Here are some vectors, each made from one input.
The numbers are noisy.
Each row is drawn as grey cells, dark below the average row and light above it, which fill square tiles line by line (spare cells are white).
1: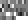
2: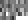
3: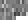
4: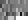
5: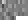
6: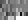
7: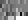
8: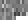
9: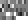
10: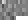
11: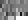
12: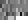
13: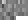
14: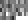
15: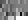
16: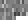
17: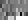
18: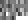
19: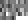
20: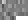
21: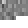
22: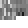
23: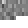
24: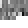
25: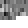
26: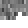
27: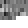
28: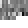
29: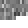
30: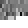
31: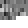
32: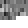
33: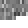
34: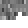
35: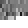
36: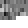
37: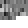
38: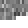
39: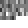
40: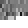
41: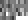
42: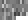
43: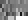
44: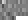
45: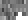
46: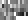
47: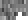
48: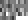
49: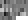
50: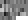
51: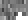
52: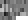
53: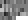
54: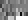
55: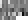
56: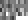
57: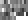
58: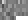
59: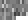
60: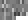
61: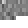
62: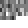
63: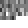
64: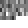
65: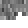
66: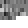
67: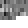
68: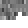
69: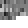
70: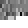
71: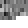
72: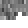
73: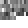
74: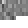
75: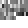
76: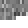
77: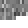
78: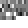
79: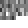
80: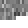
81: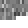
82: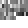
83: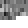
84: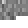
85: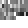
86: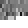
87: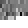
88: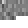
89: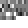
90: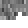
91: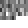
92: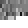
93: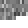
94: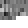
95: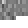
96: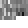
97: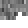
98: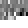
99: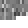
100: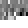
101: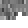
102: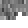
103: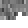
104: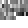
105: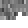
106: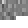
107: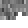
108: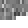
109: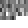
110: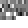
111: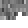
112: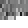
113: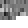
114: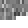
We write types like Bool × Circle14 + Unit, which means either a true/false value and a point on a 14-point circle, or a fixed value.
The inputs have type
Bool × Label6.
